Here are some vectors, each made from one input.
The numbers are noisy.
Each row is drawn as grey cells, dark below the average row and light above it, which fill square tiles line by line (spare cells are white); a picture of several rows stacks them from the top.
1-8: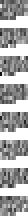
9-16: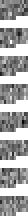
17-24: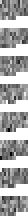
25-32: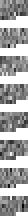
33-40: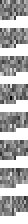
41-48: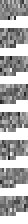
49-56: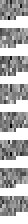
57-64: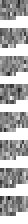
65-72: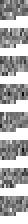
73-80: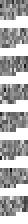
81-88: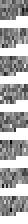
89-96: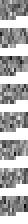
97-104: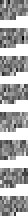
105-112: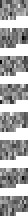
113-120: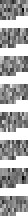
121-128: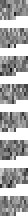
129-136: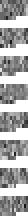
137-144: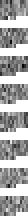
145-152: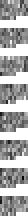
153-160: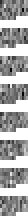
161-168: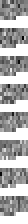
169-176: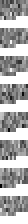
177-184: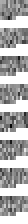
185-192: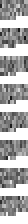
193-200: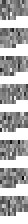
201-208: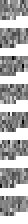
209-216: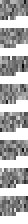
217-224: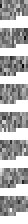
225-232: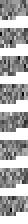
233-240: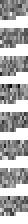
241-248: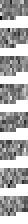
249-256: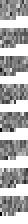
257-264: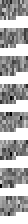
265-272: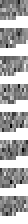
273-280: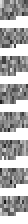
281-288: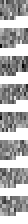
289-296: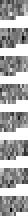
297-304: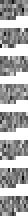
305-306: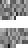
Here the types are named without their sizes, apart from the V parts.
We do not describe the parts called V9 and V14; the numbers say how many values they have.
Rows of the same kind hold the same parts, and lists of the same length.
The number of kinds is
2.
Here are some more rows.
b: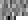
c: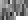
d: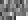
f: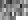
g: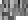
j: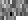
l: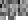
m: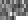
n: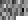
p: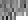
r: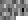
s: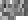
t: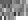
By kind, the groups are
b, d, f, l, n, p, r, t
c, g, j, m, s

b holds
a point on a circle, a value of V9 and a value of V14.
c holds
a point on a circle, a point on a line and a value of V14.
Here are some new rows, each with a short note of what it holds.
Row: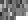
a point on a circle, a value of V9 and a value of V14
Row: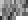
a point on a circle, a point on a line and a value of V14
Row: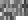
a point on a circle, a point on a line and a value of V14
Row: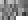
a point on a circle, a point on a line and a value of V14
